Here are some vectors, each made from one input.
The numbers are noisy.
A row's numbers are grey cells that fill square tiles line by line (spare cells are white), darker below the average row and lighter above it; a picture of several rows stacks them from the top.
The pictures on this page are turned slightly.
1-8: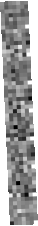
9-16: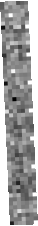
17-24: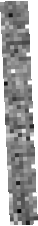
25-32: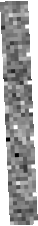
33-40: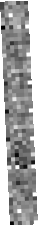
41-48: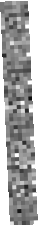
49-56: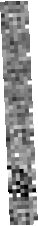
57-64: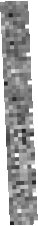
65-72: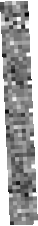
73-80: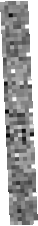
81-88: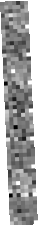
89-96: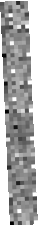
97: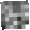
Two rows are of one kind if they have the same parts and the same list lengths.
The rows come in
3 kinds.
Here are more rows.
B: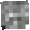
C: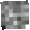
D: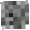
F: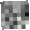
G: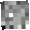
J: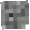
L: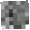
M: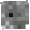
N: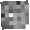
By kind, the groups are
B, G
C, N
D, F, J, L, M

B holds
a point on a 3-point line, a point on a 4-point line and a true/false value.
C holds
a true/false value.
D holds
a point on an 8-point circle.
